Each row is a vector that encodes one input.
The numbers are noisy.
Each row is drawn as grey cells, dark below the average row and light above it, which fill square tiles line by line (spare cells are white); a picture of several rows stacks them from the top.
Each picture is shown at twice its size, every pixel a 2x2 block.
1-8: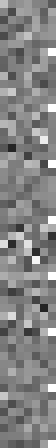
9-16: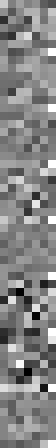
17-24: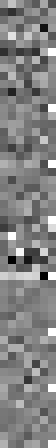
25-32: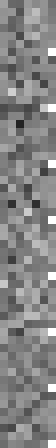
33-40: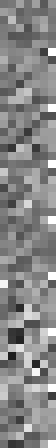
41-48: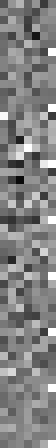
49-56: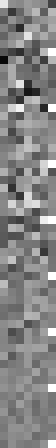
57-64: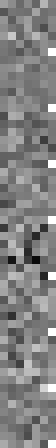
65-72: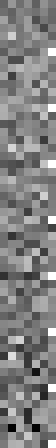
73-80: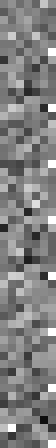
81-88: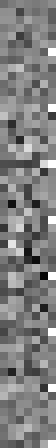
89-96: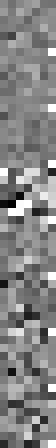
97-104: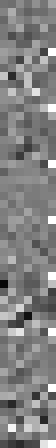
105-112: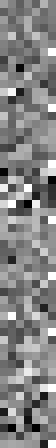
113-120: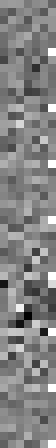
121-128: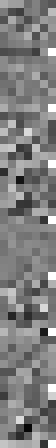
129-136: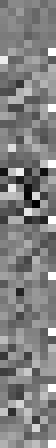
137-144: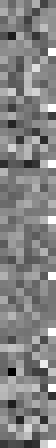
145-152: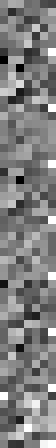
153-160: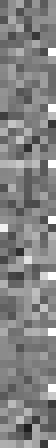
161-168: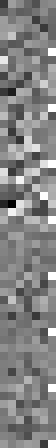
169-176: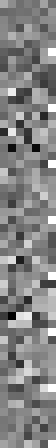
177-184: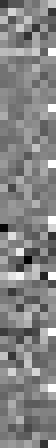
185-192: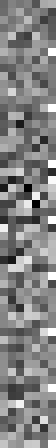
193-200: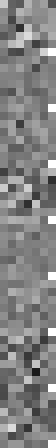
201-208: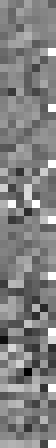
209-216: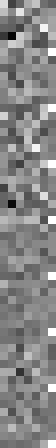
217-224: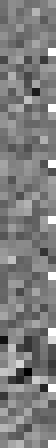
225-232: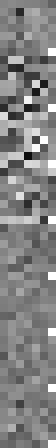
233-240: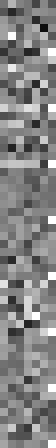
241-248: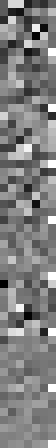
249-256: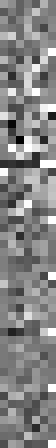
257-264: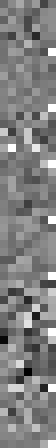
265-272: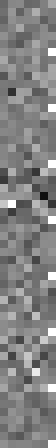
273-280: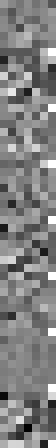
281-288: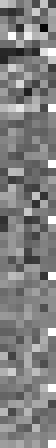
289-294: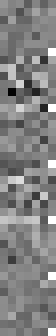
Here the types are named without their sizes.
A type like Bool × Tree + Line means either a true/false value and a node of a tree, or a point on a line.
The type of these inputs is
Bool × Tree × Tree × (Tree + Unit).
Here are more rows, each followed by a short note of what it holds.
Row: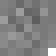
a node of each of two trees and a true/false value
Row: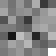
a node of each of two trees and a true/false value
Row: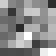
a node of each of two trees and a true/false value
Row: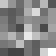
a node of each of three trees and a true/false value
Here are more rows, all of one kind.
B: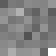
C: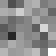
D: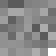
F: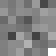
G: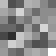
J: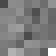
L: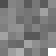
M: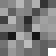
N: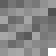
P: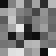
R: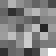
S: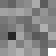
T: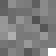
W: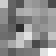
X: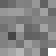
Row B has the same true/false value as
G, J, M and T.
